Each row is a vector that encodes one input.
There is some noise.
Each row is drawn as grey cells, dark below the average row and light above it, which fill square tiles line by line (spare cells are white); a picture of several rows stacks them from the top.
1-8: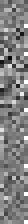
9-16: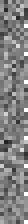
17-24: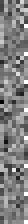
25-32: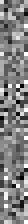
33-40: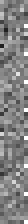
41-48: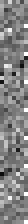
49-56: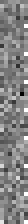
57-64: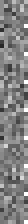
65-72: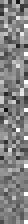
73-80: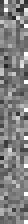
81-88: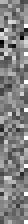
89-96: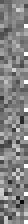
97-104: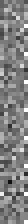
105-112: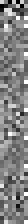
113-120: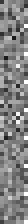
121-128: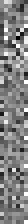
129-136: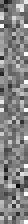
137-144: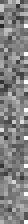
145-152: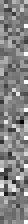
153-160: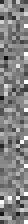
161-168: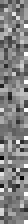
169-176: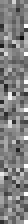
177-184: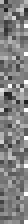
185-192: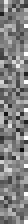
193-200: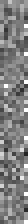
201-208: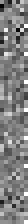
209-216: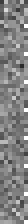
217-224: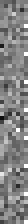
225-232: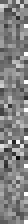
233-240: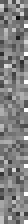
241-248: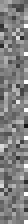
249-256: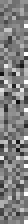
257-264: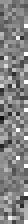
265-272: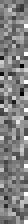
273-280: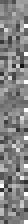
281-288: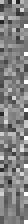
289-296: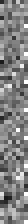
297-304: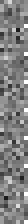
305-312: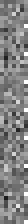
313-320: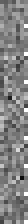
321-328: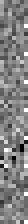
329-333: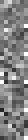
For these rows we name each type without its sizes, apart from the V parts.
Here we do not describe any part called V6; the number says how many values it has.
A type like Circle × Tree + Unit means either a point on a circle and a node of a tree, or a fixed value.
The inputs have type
(Bool × Bool × Bool + Circle) × V6 + List(Line).
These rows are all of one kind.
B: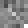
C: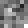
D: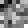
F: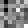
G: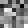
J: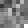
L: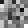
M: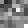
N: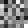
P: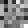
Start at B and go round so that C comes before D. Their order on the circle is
B, G, C, P, J, M, F, N, L, D.
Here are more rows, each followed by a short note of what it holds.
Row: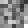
the empty list
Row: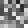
a point on a circle and a value of V6
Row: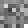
a list of three items
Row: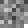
three true/false values and a value of V6
